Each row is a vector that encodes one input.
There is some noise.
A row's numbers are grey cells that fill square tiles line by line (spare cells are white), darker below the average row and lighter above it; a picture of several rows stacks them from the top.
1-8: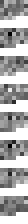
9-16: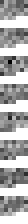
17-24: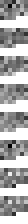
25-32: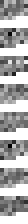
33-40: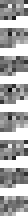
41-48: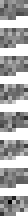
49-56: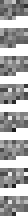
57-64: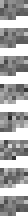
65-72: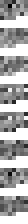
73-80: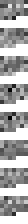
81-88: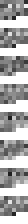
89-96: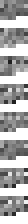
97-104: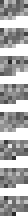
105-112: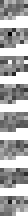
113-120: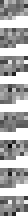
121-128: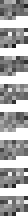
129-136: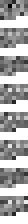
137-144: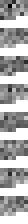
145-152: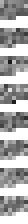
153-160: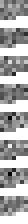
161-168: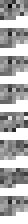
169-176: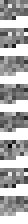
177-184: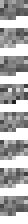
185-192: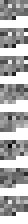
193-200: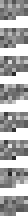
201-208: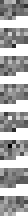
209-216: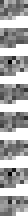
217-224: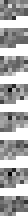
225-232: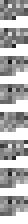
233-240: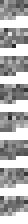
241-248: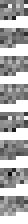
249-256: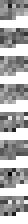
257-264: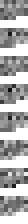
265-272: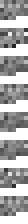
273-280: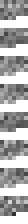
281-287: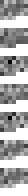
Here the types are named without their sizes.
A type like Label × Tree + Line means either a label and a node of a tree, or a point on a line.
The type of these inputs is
Line.
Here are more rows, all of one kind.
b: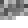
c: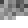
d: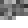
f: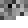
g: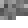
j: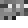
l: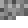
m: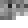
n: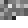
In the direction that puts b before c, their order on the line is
j, n, l, g, d, b, c, m, f.
